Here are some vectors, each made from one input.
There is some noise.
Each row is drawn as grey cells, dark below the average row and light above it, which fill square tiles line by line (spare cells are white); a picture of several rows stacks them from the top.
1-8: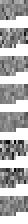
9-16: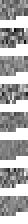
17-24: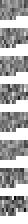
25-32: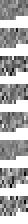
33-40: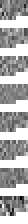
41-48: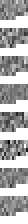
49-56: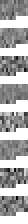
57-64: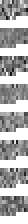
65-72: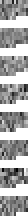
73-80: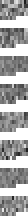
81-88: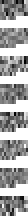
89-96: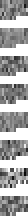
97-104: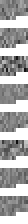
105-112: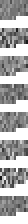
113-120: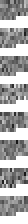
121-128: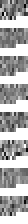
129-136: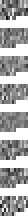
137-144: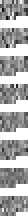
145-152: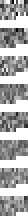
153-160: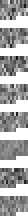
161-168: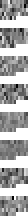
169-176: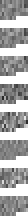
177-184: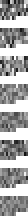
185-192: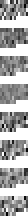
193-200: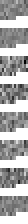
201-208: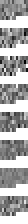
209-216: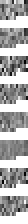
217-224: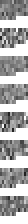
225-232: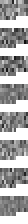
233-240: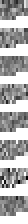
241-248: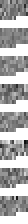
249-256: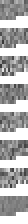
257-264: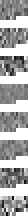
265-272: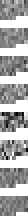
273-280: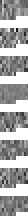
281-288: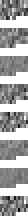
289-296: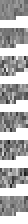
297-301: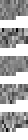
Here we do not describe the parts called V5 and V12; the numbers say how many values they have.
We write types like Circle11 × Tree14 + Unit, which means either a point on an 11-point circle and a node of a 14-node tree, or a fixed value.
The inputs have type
Circle15 + (Tree9 + V5) × V12 + Unit.
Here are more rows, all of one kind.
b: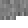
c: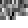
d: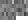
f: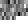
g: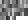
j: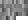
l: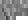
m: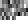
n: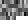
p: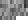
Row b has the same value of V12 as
f, g and m.
